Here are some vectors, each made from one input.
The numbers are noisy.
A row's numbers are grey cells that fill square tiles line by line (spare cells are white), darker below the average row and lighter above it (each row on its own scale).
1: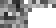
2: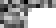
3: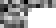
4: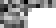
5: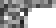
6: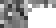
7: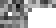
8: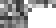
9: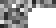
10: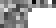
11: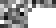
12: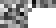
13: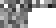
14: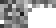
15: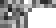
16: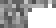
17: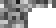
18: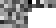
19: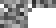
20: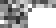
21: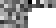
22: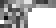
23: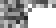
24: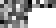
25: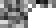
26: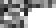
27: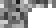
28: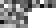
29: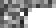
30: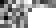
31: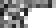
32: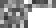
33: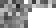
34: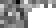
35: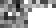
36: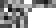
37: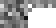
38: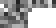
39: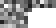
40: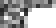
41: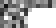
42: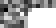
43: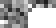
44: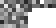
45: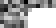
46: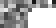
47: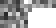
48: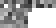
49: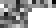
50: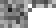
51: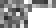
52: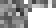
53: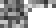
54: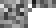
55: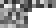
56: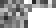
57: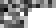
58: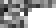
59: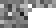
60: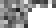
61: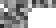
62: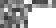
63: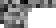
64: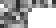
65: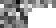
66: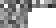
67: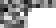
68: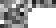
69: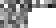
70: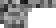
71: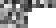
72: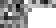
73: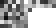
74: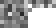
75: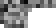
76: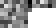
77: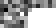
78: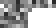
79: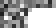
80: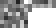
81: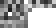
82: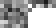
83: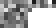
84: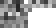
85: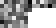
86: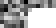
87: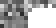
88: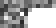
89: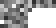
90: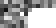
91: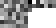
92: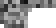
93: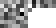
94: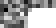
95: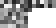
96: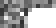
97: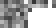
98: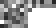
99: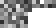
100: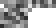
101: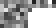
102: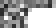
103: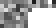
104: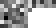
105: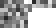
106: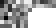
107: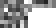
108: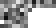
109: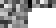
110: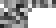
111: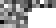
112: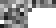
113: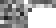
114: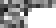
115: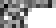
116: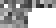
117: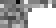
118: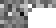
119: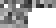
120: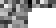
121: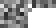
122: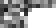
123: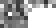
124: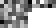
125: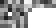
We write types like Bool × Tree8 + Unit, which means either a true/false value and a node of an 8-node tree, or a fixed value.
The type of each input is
Line5 × (Tree9 + Unit) + Line6 + Tree8.
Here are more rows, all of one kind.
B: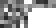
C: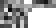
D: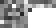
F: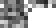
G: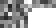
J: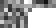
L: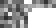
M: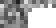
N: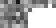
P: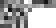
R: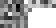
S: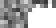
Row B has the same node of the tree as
C, J and P.
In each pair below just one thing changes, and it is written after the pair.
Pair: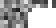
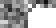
the place on the 5-point line
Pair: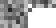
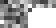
the place on the 5-point line
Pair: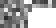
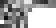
the place on the 5-point line
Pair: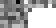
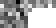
the node of the tree
